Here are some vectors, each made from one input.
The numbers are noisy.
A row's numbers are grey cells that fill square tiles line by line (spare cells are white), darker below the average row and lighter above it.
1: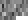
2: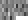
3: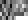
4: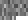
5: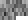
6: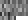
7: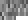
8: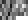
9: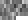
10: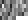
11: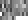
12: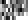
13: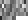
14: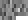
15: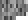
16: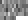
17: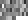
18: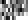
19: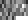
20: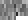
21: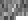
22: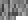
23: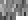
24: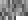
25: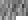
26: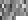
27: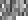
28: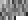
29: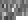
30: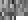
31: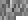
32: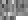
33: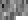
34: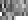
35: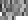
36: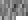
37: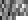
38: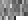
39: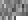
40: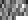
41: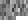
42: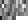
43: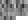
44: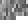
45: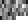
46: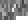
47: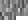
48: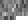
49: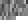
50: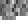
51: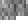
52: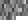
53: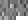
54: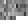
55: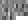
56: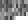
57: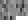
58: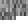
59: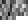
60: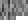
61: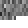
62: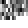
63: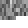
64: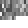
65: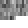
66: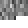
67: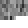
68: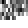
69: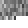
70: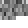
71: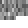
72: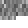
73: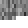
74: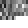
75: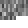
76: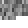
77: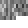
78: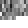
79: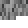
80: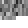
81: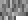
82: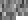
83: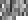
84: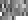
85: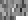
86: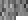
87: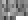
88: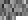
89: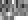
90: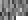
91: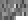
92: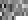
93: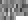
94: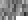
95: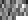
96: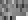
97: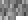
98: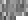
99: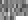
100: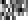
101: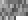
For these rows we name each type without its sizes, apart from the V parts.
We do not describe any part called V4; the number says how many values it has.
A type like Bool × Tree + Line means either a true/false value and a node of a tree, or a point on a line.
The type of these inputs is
List(Line × V4).
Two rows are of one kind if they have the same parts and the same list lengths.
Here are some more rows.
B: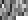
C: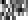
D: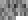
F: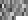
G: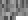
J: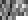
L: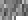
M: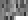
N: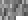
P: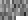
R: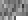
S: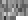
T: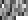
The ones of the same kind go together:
B, F, J, T
C
D, L, N, P, R
G, M, S

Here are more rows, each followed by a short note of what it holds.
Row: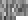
a list of two items
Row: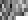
a list of one item
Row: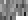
a list of two items
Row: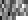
a list of one item
